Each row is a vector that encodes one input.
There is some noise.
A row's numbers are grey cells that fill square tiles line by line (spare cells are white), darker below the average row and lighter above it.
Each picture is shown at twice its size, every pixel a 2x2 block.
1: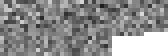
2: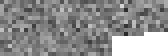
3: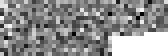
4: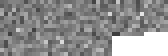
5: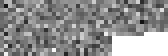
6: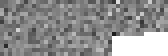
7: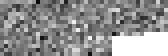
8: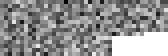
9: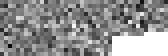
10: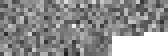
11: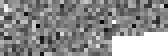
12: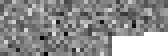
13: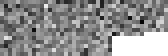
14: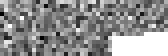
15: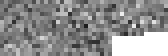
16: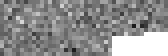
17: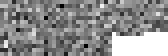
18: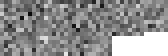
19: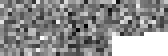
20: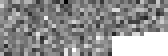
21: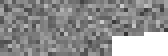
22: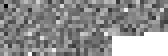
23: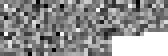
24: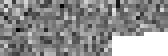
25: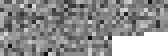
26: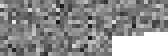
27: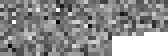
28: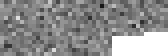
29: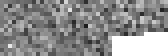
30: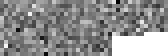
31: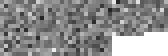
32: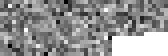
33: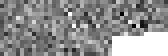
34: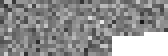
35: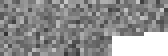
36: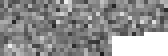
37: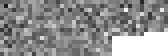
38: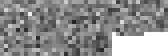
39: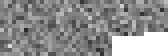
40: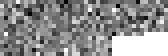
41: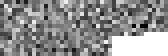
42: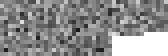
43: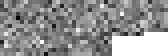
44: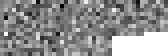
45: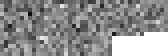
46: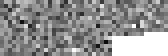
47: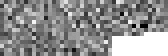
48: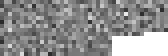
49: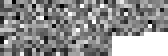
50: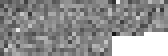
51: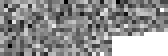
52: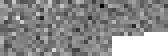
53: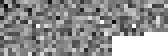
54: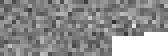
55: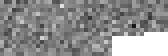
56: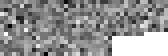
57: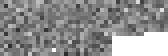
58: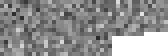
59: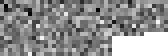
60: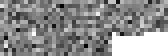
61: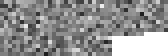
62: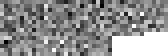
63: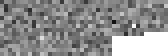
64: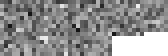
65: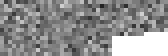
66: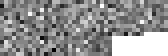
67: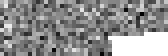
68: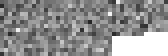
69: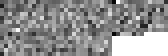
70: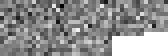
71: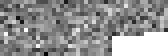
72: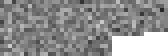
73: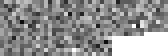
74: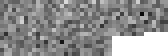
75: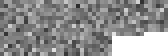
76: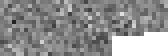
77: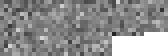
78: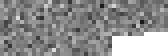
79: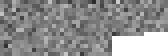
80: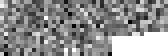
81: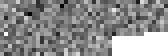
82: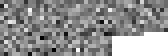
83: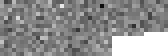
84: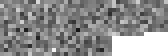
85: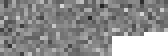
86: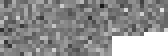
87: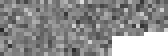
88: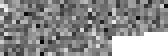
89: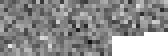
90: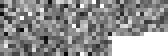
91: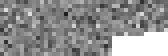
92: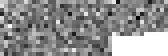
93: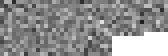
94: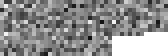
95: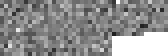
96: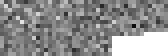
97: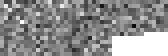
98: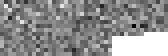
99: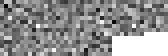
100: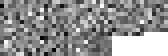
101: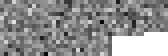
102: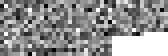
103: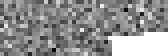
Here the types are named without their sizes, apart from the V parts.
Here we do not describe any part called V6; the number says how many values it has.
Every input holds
three true/false values, together with either a point on a line, or a value of V6.
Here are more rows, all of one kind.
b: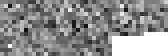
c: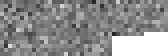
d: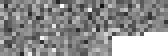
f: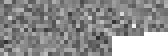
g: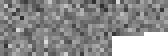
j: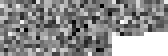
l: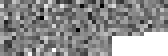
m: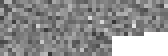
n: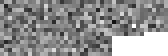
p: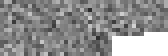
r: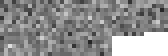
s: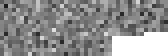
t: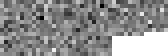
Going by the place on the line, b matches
g, l and m.
